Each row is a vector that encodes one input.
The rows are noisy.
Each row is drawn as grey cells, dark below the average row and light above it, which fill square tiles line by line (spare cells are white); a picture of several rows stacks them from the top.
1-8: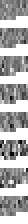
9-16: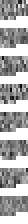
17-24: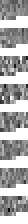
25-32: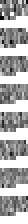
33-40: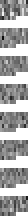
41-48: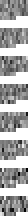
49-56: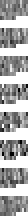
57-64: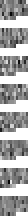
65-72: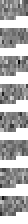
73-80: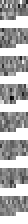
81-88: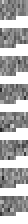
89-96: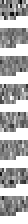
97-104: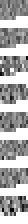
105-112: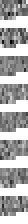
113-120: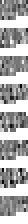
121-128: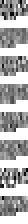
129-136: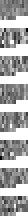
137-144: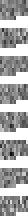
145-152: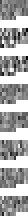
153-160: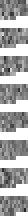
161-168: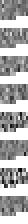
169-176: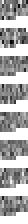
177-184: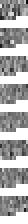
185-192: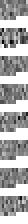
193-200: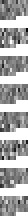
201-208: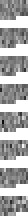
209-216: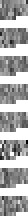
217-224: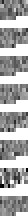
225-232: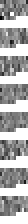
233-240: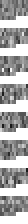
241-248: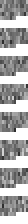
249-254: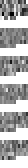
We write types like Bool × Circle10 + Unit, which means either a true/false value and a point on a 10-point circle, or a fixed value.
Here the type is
Bool × Circle8 + Circle18.
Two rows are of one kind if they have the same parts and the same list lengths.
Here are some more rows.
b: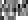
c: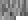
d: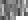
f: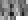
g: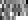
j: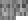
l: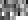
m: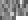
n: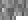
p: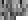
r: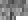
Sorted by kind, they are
b, c, f, j, m, n, r
d, g, l, p

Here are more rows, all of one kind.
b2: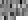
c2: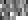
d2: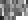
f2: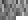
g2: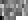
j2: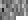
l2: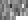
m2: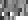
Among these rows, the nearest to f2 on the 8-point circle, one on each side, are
b2 and d2.
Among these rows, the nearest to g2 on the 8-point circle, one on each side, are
d2 and j2.
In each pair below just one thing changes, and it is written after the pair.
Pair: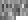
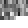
the true/false value
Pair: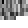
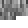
the place on the 8-point circle
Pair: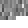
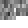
the true/false value
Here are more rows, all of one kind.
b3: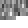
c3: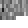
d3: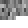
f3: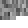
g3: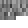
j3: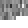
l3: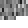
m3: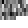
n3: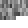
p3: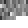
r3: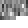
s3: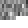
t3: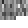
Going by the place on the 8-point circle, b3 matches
f3, j3, r3 and s3.
